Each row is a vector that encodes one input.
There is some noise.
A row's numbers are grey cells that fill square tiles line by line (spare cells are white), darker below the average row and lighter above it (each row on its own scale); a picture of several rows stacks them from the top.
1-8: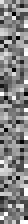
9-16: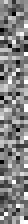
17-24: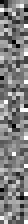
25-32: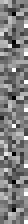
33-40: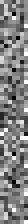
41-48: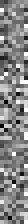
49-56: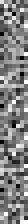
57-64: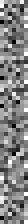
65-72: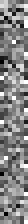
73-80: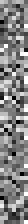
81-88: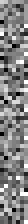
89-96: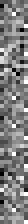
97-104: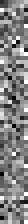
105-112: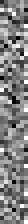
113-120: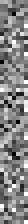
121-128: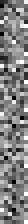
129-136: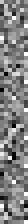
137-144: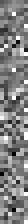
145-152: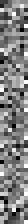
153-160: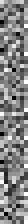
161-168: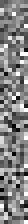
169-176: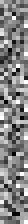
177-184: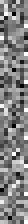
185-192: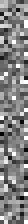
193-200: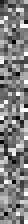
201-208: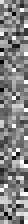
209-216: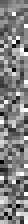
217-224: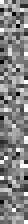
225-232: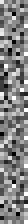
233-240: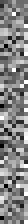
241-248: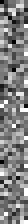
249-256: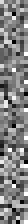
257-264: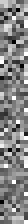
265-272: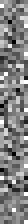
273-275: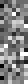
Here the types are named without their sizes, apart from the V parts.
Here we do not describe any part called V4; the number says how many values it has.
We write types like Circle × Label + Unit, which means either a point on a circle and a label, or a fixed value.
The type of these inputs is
Bool × Bool × Bool × Bool × Circle × V4 + List(Line).
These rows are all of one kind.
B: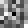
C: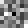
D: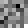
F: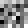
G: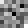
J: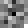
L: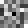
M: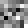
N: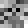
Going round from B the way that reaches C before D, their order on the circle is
B, C, N, D, M, L, J, F, G.
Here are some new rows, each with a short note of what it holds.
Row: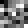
a list of two items
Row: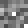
a list of two items
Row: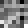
the empty list
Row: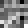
the empty list
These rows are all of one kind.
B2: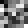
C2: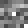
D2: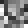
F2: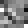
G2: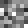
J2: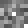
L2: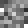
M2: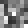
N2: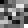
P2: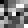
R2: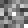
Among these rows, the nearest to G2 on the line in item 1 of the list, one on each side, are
L2 and R2.
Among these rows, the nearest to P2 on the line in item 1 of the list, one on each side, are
B2 and L2.
